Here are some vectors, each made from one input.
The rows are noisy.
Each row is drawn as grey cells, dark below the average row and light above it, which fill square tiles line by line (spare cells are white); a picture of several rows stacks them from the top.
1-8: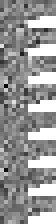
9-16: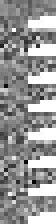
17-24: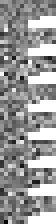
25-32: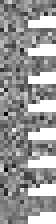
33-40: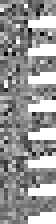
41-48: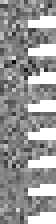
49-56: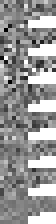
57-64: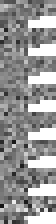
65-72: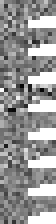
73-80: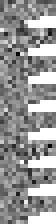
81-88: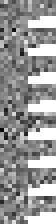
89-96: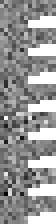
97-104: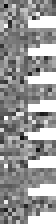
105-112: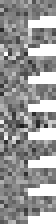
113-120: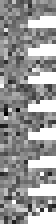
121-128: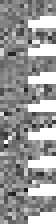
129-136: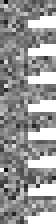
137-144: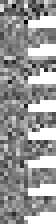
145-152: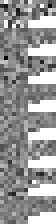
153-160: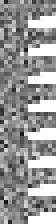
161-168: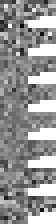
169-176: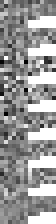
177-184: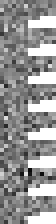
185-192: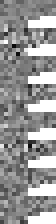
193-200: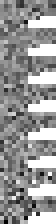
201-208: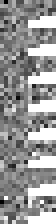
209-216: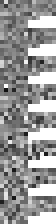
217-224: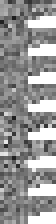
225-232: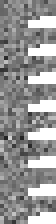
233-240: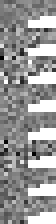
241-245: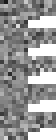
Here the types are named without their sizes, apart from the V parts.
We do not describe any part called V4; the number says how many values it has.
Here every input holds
a list of items, each a label and a value of V4.
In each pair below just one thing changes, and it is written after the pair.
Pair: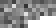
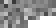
the label in item 1 of the list
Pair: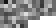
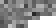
the value of V4 in item 2 of the list
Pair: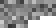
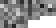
the label in item 2 of the list
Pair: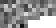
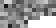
the value of V4 in item 2 of the list
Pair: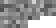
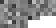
the label in item 1 of the list
